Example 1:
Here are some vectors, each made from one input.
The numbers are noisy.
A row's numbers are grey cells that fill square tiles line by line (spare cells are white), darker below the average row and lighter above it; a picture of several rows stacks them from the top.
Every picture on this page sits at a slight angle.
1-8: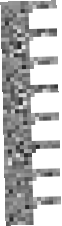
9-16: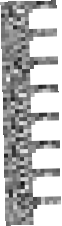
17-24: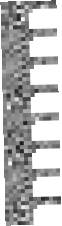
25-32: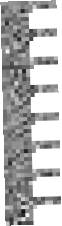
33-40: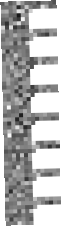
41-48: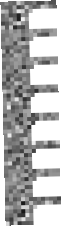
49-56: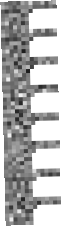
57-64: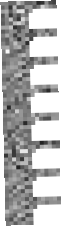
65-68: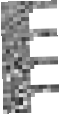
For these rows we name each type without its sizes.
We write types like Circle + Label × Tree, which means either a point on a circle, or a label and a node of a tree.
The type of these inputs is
Circle + Line.
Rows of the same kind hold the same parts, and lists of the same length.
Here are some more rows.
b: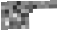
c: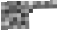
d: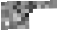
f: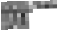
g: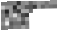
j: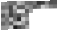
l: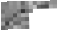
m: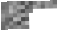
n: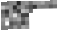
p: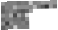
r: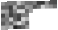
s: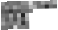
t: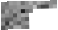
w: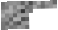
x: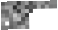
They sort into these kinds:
b, c, d, f, g, l, m, n, p, s, t, w, x
j, r

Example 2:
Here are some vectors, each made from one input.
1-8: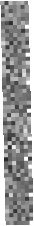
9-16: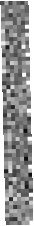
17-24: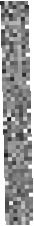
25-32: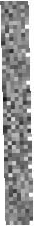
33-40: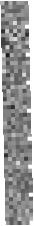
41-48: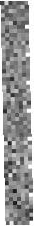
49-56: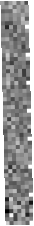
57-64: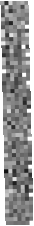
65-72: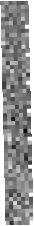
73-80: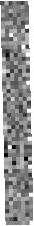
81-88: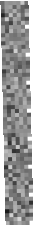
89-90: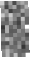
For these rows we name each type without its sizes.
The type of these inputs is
Bool × Line.
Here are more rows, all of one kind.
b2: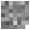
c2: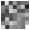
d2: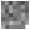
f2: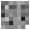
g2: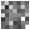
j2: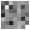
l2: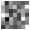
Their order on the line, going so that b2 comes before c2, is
j2, f2, b2, c2, d2, l2, g2.
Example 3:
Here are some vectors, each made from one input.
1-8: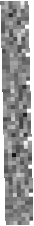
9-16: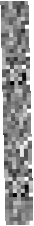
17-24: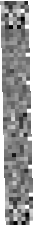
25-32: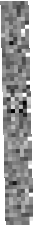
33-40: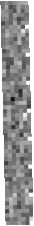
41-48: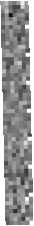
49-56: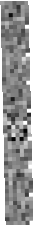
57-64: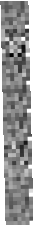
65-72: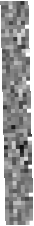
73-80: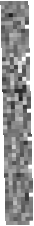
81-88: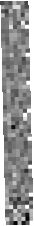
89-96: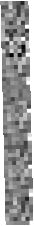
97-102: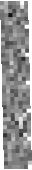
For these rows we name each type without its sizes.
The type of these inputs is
Bool × Tree + Unit.
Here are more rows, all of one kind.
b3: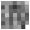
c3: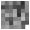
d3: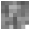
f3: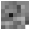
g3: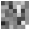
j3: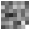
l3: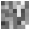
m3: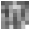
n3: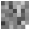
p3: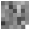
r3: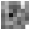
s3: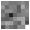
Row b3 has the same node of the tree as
c3, g3 and p3.
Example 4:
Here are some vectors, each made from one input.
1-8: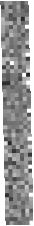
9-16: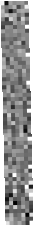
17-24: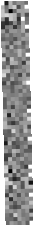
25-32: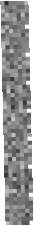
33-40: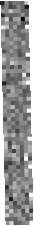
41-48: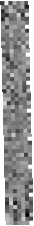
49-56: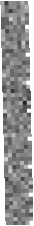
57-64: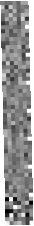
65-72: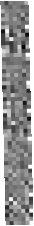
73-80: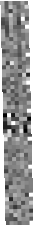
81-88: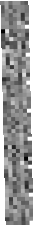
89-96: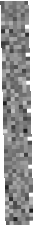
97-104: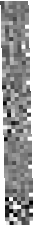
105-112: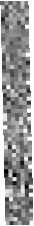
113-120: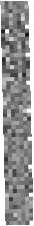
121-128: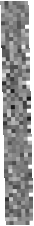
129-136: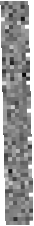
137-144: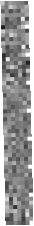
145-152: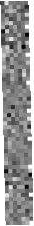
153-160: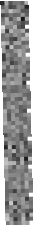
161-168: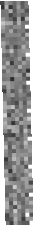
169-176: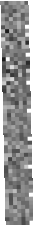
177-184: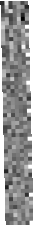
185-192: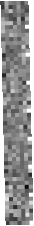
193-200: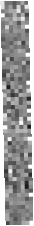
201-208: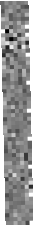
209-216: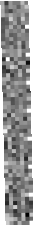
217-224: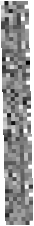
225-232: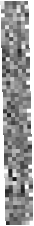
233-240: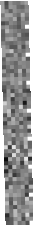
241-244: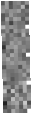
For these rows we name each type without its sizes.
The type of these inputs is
Bool × Circle + Unit.
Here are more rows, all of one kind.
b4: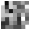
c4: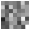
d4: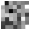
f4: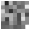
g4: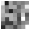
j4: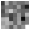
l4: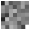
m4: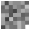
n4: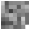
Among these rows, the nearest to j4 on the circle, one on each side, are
b4 and g4.
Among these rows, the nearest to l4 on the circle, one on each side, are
c4 and f4.
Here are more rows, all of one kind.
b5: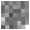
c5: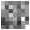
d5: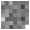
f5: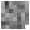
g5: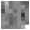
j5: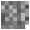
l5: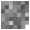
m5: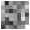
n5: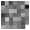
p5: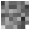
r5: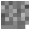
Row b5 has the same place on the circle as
j5, n5 and r5.
